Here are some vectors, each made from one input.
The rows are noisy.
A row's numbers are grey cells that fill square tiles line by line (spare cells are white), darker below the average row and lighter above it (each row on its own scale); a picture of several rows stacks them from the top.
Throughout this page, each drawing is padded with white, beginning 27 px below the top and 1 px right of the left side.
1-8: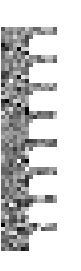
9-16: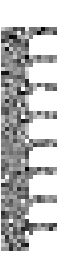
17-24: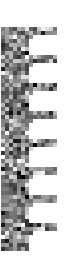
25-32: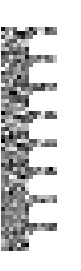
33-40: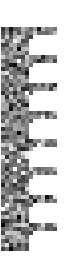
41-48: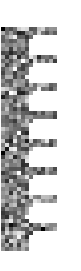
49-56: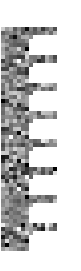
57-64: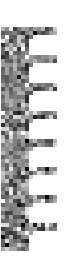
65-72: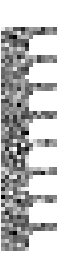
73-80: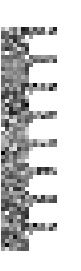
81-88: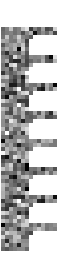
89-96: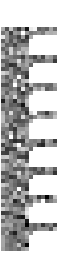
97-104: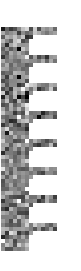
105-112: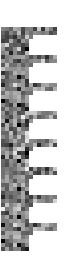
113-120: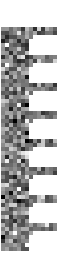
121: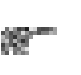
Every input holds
a node of a 13-node tree, together with either a fixed value, or three true/false values.
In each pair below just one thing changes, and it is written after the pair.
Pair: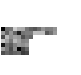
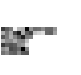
one of the three true/false values
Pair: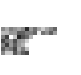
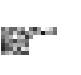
one of the three true/false values
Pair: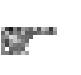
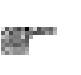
the node of the tree
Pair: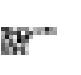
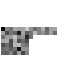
one of the three true/false values
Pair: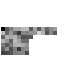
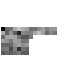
the node of the tree
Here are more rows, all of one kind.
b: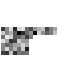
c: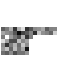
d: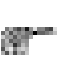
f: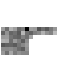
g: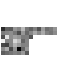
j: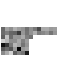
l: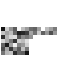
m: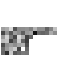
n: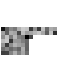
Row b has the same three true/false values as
c and l.
